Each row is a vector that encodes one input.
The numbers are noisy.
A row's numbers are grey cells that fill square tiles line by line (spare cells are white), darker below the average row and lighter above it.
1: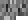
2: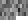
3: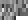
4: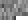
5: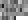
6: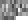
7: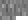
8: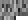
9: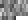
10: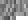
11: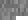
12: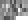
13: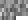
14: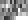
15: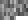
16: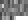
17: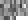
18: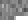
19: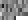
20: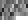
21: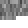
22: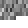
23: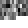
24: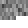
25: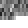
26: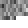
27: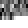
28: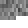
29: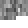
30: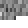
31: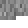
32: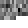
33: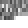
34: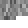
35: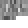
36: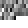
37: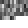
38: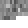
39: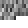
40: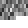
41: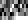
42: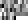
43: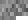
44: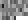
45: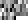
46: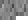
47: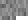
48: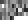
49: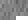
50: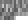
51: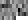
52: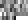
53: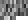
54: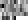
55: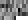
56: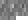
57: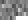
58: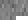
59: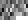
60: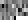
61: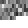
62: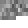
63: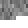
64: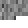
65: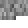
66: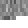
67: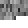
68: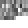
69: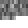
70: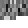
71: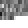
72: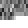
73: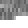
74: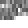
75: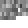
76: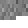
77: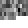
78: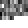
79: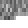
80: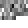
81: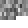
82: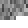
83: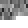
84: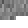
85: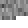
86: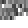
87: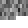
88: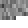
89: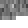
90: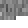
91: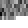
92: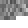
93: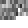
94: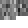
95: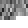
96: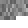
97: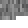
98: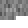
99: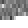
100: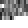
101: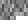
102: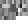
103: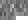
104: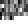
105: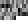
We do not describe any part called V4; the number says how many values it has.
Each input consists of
a list of up to two items, each a true/false value and a value of V4.
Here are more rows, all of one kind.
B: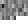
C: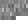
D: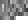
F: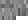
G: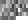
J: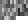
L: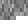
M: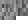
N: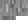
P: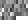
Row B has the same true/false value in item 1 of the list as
G, L, M and P.
